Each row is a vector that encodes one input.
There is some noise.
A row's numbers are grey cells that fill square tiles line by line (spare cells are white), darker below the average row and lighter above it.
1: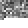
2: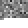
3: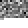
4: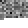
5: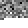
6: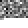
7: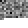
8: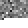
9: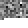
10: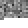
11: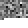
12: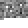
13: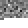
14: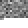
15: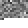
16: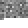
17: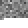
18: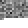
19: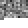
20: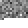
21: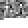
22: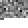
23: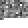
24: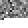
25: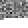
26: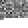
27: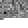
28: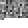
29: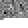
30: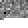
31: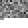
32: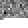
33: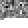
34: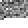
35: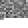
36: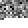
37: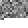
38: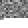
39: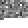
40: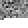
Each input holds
a point on a 5-point line, together with either a point on a 5-point circle, or a fixed value.
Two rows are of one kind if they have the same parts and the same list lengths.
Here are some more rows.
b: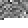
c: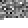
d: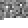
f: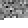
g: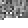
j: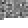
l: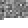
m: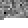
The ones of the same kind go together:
b, f, g, m
c, d, j, l

